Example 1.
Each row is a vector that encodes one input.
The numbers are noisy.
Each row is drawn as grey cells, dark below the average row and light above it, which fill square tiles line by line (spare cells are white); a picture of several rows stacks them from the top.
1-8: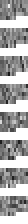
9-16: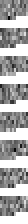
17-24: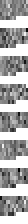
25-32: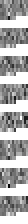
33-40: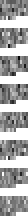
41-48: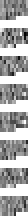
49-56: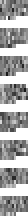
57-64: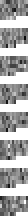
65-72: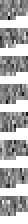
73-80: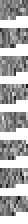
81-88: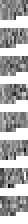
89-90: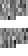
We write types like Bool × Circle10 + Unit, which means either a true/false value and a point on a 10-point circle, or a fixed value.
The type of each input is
(Circle8 + Unit) × Line9.
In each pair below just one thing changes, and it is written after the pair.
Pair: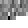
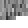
the place on the 8-point circle
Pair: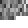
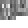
the place on the 9-point line
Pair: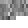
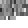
the place on the 9-point line
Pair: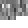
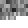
the place on the 9-point line
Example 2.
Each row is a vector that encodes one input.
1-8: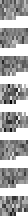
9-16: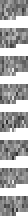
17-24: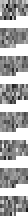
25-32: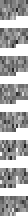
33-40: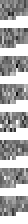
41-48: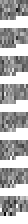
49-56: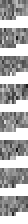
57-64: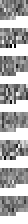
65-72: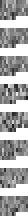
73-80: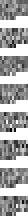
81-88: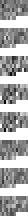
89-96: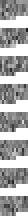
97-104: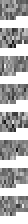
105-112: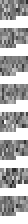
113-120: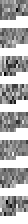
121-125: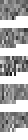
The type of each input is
Bool × Bool × Bool × Bool + Line4 × Line5 + Unit.
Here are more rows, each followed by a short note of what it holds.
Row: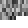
a fixed value
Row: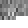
four true/false values
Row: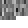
four true/false values
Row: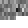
four true/false values
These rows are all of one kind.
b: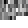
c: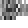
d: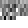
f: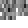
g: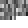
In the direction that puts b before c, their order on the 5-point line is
b, g, f, d, c.
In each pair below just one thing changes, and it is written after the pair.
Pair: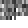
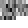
the place on the 5-point line
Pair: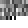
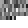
the place on the 5-point line
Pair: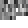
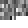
the place on the 5-point line
